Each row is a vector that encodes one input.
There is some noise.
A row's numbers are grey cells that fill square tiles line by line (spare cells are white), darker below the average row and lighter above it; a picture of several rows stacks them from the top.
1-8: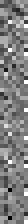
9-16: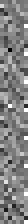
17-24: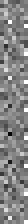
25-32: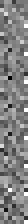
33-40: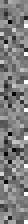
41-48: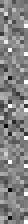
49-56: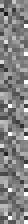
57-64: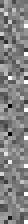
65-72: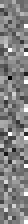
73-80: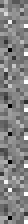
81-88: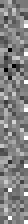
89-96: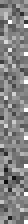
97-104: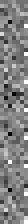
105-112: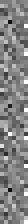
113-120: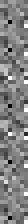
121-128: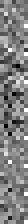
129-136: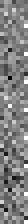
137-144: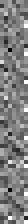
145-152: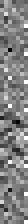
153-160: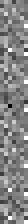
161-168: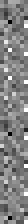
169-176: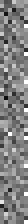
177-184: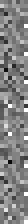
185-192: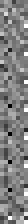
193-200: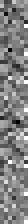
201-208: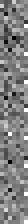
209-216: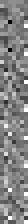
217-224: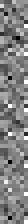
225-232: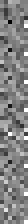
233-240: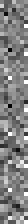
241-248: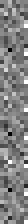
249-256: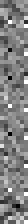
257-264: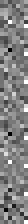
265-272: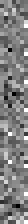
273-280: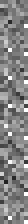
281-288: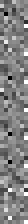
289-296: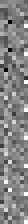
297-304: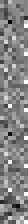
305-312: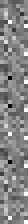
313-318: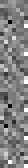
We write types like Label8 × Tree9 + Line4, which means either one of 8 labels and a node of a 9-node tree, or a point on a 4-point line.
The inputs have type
Bool × Line9.
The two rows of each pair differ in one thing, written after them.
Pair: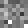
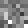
the place on the 9-point line
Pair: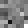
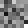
the place on the 9-point line
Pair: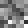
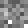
the place on the 9-point line
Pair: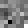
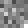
the true/false value
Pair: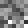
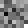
the true/false value
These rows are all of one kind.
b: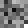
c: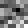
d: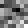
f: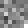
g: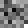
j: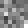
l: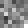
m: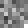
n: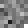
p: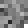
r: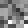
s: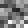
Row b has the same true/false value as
g, n and p.
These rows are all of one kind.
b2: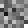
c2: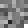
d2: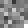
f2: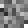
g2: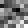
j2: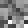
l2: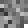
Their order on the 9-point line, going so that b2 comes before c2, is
g2, j2, b2, f2, l2, c2, d2.
